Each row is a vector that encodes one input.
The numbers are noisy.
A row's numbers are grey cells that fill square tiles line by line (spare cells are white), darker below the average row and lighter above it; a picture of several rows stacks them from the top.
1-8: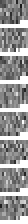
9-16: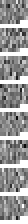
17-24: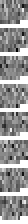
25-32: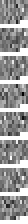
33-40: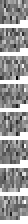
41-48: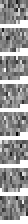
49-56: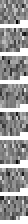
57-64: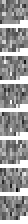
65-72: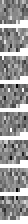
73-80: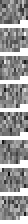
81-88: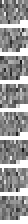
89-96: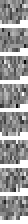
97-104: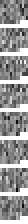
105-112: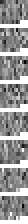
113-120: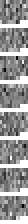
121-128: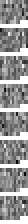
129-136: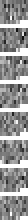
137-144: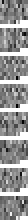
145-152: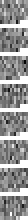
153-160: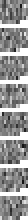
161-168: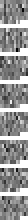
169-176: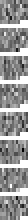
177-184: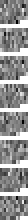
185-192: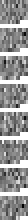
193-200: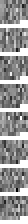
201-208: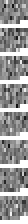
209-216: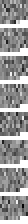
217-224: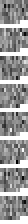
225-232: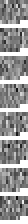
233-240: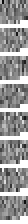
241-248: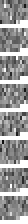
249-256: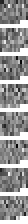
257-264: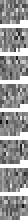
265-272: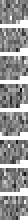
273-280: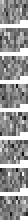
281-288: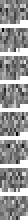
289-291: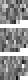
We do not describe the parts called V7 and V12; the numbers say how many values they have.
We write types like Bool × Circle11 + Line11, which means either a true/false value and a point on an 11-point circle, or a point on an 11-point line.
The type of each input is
(Bool × Bool × Bool × Bool + V7) × (Tree11 + V12).
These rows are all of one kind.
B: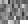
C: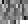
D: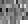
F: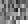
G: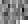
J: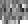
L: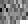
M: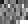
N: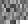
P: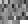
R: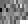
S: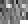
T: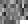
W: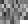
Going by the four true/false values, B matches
D, L, R and S.
